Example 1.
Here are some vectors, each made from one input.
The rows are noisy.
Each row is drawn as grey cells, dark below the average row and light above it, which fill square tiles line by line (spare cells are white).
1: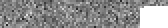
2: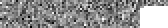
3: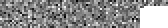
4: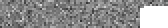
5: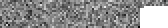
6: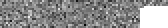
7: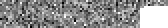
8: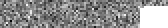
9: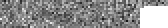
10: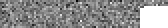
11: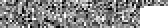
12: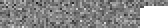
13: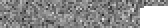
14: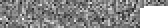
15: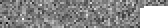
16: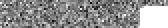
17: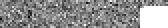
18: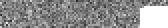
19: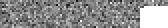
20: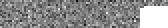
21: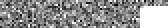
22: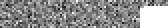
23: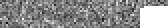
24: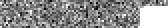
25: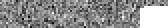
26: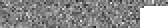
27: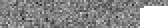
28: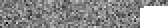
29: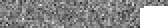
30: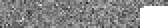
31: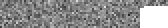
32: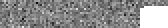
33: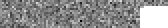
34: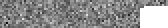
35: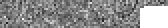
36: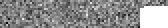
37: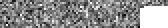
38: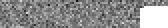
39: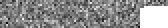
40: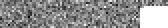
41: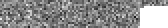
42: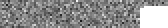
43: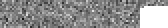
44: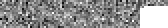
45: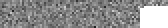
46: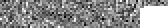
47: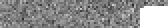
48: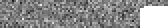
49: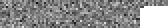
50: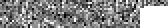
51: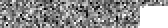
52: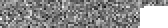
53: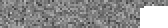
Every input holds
either a point on a 4-point line, or a point on a 6-point line.
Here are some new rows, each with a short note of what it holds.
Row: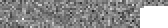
a point on a 4-point line
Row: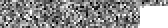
a point on a 6-point line
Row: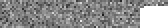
a point on a 6-point line
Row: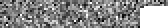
a point on a 4-point line
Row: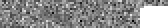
a point on a 4-point line
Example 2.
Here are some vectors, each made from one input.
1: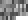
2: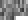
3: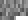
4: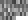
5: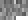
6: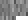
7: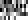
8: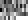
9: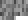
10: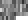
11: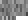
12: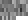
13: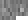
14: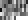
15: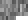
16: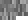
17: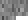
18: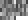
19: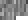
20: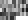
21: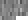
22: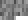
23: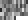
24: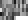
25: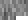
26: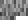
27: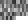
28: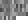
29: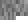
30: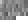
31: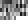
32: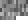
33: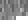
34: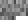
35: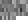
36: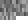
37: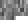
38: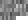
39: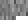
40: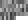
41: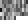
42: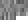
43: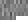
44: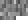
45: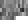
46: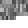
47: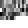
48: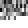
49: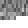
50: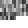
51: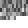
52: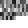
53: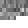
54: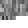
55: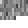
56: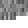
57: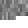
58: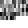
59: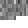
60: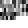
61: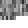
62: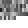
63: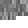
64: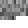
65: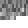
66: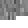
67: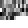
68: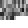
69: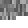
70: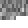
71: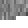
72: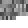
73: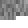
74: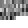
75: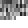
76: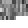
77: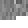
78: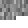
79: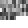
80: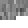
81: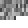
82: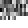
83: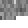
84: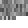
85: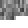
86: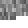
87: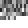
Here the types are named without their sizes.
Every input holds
a list of points on a line.
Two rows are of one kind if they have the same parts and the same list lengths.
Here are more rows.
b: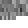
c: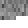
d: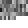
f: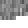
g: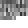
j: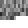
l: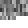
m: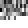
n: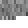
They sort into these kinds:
b, d, j, l, n
c, f, m
g

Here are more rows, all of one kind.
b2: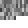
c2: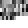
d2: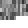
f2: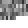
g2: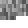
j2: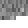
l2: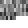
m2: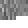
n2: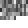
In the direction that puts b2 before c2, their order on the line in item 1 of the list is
g2, b2, l2, m2, n2, f2, c2, d2, j2.
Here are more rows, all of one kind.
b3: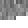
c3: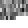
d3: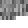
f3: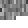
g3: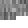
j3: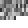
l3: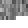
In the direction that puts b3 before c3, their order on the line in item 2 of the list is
d3, g3, f3, b3, j3, c3, l3.
